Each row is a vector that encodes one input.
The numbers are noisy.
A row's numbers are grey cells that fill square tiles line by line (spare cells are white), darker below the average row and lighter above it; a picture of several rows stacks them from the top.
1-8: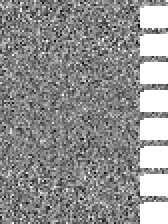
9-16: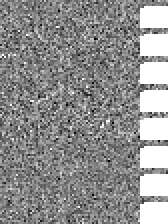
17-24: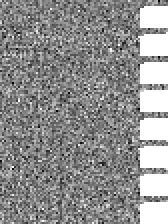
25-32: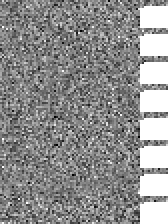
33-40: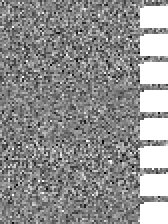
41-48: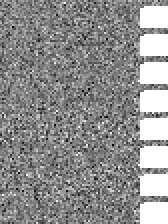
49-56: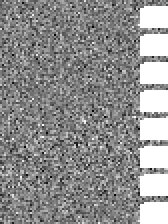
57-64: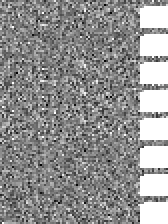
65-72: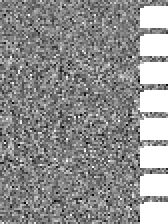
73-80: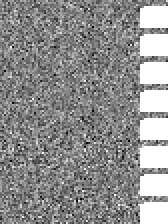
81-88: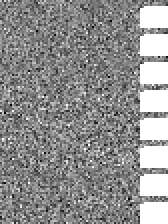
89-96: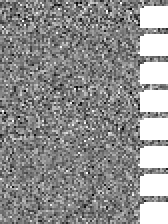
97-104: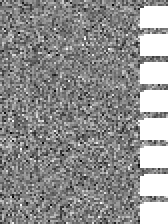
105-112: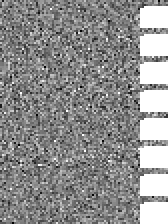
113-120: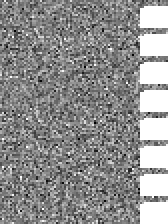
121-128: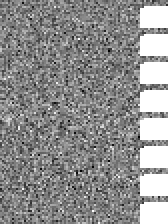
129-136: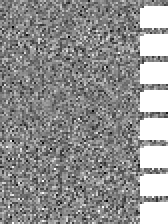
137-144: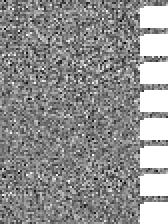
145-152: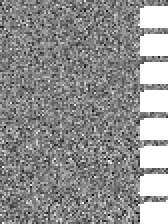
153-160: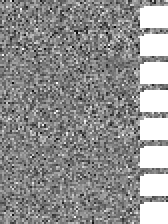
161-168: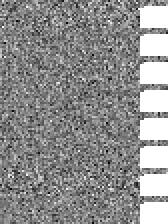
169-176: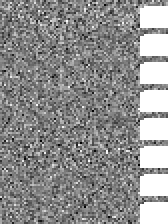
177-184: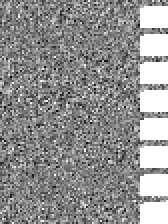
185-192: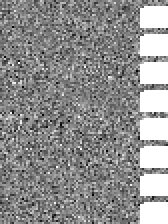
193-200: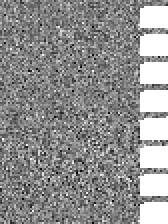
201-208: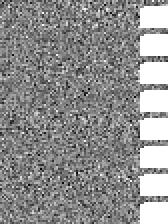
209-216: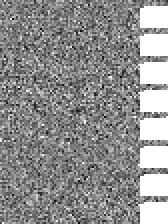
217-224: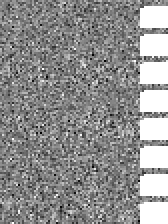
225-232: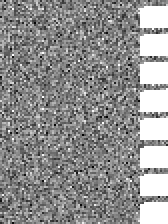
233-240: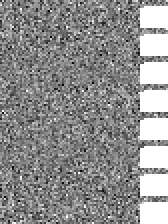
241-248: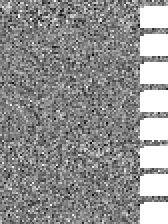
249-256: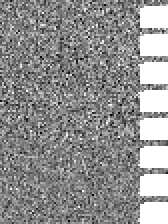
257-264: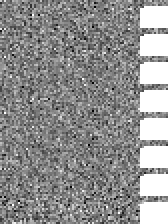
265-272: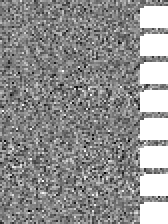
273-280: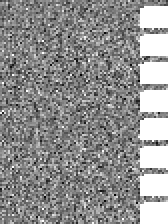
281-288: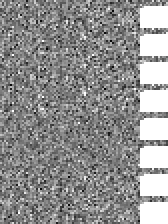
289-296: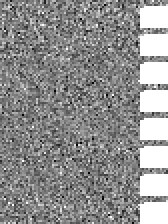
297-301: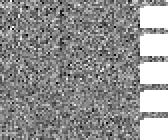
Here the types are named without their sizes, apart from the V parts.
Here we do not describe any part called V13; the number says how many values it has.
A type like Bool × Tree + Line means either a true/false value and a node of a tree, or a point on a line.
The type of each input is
Bool × Circle × (Line + Tree) + V13.
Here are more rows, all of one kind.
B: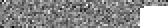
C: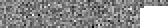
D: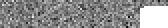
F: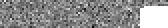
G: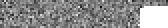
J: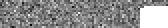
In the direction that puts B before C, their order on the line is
G, J, B, F, C, D.
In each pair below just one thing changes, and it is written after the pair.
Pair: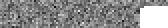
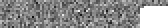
the node of the tree
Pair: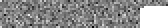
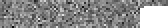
the true/false value
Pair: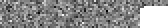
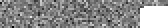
the node of the tree
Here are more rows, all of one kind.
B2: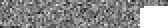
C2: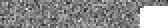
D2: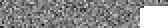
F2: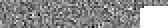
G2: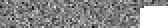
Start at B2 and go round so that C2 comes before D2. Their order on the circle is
B2, C2, G2, F2, D2.
